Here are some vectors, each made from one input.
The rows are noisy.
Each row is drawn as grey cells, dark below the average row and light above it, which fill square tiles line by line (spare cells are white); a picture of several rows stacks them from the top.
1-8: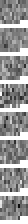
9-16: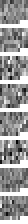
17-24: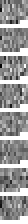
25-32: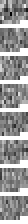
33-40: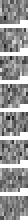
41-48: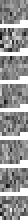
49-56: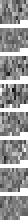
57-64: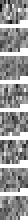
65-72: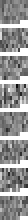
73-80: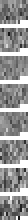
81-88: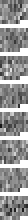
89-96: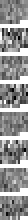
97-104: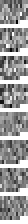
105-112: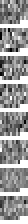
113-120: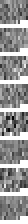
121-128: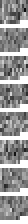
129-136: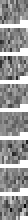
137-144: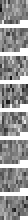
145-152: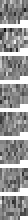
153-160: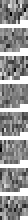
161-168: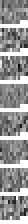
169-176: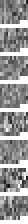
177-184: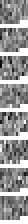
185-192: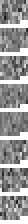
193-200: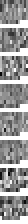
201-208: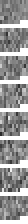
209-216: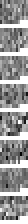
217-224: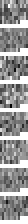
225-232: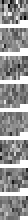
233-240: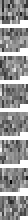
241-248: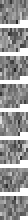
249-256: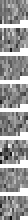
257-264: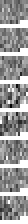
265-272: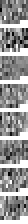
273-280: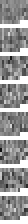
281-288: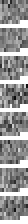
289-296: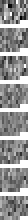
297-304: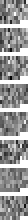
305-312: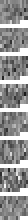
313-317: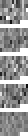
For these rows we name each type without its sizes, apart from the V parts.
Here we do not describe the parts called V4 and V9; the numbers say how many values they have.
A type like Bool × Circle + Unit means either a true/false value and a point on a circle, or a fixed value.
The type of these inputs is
(Circle + V9) × (Line + V4) + Label.
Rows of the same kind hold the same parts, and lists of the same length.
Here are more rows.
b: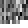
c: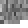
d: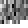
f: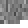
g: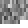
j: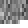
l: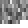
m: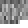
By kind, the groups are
b, g
c, f
d
j, m
l

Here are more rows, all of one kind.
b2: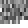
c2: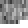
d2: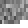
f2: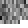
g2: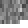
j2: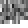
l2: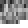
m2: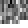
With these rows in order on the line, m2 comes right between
d2 and g2.
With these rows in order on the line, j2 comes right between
b2 and f2.
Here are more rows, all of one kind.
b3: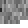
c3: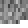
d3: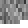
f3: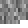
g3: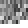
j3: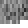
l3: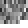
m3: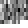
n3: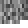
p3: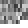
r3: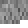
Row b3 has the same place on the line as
j3, l3 and r3.
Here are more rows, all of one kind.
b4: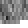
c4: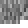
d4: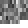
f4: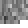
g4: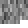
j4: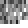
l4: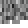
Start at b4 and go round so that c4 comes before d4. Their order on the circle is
b4, c4, f4, g4, l4, j4, d4.
